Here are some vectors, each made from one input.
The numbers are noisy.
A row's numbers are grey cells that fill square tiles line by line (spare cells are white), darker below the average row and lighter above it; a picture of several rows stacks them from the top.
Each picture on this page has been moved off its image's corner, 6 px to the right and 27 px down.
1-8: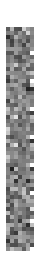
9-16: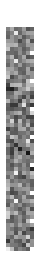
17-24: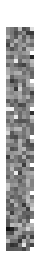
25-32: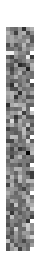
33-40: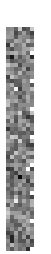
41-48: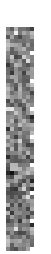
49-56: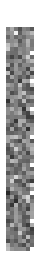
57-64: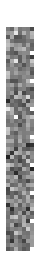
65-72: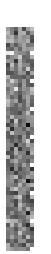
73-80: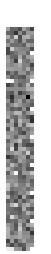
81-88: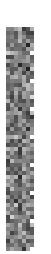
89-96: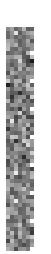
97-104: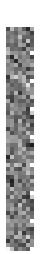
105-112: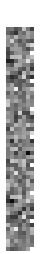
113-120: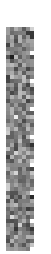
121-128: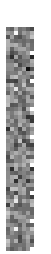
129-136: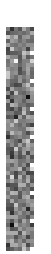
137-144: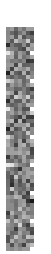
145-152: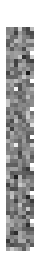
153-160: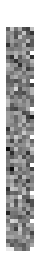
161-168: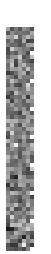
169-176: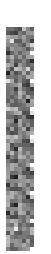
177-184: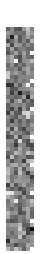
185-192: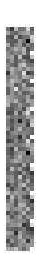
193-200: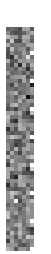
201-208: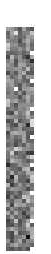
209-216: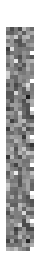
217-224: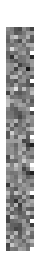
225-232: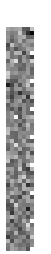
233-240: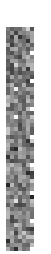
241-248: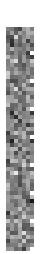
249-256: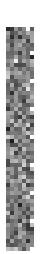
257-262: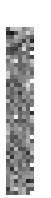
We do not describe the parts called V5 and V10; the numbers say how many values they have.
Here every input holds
either a value of V5 and a value of V10, or a list of up to three points on a 6-point line.
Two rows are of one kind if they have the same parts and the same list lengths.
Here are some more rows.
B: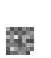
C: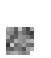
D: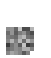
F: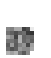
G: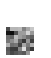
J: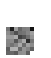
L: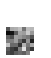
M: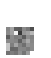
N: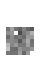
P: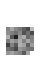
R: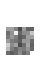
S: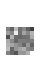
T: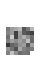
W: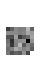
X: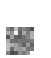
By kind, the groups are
B, J
C, D, F, P, T
G, L
M, N, R, S, X
W

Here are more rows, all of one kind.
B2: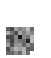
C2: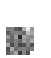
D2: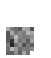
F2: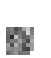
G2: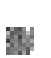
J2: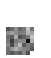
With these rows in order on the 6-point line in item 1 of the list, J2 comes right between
B2 and D2.
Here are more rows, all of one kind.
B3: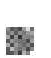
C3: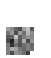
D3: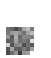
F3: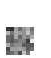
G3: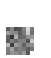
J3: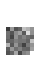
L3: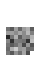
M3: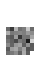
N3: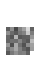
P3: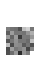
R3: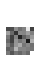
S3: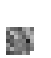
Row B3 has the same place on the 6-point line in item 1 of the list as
D3, P3 and S3.
